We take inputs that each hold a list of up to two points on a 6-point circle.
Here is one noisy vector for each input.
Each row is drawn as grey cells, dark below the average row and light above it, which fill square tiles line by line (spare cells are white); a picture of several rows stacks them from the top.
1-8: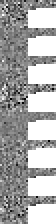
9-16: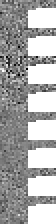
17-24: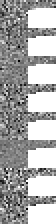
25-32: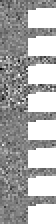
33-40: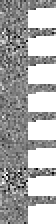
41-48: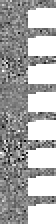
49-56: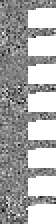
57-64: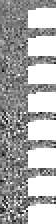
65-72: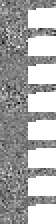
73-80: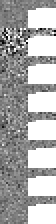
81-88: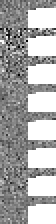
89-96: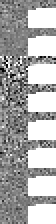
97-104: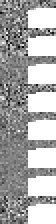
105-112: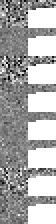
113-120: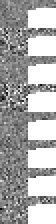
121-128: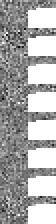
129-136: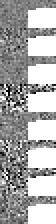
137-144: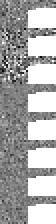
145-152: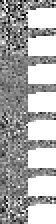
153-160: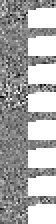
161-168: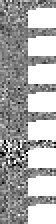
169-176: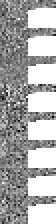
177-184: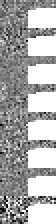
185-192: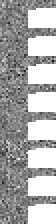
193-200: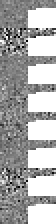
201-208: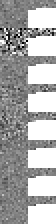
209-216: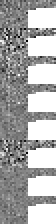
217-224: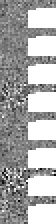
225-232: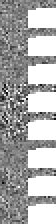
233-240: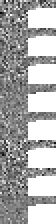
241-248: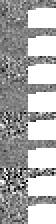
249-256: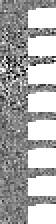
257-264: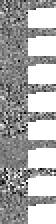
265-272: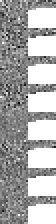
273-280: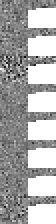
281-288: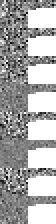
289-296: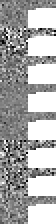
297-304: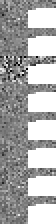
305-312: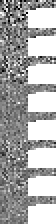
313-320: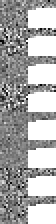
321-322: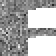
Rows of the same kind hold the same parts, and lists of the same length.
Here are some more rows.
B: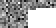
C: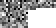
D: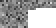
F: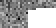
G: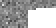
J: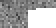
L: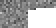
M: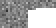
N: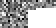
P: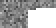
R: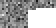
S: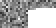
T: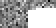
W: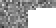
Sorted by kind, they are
B, C, D, M, P, R, S
F, G, J, L, W
N, T

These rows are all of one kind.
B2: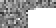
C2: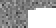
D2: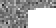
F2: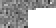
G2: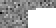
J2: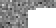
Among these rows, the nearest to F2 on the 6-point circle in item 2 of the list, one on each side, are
D2 and G2.
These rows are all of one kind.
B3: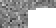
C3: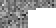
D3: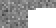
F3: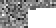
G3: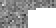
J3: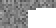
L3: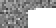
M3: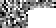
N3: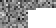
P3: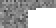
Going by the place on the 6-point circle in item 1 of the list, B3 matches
C3 and G3.
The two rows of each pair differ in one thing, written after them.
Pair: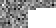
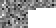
the place on the 6-point circle in item 2 of the list
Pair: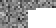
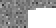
the place on the 6-point circle in item 2 of the list
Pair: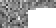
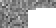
the place on the 6-point circle in item 2 of the list
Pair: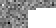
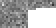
the place on the 6-point circle in item 1 of the list
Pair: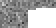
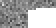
the place on the 6-point circle in item 2 of the list
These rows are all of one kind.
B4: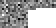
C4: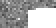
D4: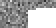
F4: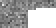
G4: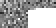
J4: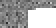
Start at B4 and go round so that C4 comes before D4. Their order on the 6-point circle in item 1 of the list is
B4, G4, J4, C4, F4, D4.
